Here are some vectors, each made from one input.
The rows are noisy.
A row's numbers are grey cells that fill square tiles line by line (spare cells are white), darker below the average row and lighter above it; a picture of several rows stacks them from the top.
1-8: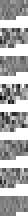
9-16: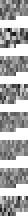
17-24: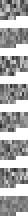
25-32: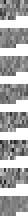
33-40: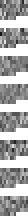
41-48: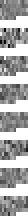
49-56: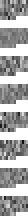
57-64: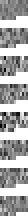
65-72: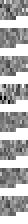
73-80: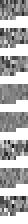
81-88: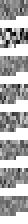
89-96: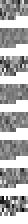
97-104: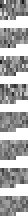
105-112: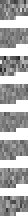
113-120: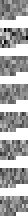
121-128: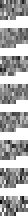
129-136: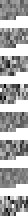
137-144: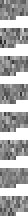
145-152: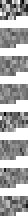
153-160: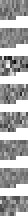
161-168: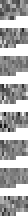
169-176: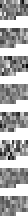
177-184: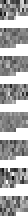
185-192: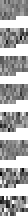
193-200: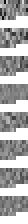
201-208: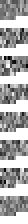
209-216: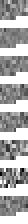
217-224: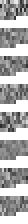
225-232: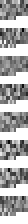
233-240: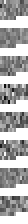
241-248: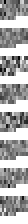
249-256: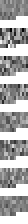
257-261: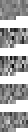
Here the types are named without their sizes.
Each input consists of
a point on a line, together with either a point on a line, or a node of a tree.
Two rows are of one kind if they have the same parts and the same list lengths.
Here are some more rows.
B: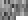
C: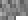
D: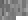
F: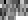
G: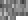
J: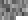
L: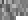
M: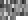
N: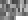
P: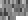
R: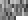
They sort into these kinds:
B, C, D, G, J, N
F, L, M, P, R

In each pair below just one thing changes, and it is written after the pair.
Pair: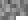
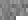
the place on the line
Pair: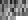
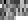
the node of the tree
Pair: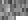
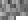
the node of the tree
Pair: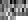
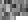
the place on the line
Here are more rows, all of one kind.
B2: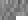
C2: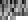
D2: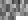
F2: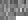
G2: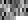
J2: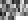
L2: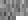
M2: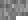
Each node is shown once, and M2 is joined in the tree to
C2 and F2.
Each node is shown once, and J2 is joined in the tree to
D2.
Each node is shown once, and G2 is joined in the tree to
B2 and C2.
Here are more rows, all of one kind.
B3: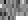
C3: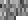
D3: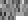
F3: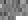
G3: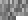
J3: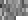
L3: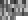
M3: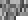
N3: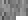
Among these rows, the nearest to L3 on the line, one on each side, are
D3 and J3.
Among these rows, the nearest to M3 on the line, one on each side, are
B3 and J3.
